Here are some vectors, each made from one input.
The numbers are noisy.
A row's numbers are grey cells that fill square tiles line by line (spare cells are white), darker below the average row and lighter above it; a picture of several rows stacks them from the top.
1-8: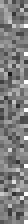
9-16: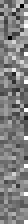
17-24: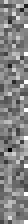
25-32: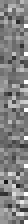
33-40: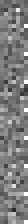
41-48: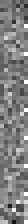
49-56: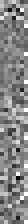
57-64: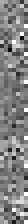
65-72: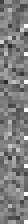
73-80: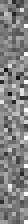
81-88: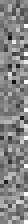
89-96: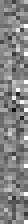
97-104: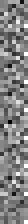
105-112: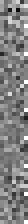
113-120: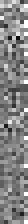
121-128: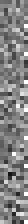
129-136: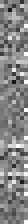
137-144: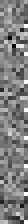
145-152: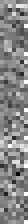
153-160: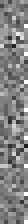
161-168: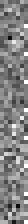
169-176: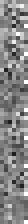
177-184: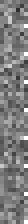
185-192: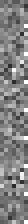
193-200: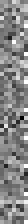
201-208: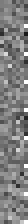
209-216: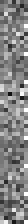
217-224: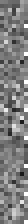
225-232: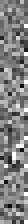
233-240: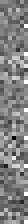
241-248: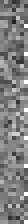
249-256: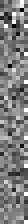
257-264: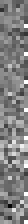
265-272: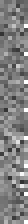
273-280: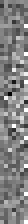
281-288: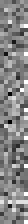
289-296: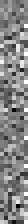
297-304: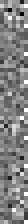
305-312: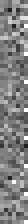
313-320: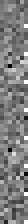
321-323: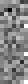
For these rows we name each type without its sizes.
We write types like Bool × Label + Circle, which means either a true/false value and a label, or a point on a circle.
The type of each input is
Bool × Bool × Bool × Circle + Tree.
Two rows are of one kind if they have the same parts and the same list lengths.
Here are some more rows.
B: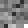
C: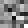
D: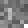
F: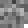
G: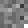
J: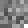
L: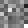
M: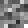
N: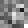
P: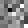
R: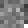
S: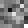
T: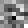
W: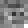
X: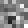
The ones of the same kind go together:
B, D, F, G, J, L, M, R, W
C, N, P, S, T, X

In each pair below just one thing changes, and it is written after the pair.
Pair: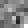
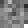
one of the three true/false values
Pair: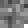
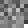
one of the three true/false values
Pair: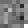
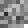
the place on the circle
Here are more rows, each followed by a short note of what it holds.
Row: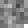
a point on a circle and three true/false values
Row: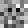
a node of a tree
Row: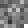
a point on a circle and three true/false values
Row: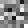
a node of a tree
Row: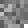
a point on a circle and three true/false values
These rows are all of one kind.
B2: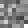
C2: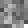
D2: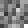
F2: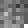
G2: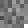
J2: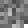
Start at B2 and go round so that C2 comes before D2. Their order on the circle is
B2, C2, J2, G2, D2, F2.
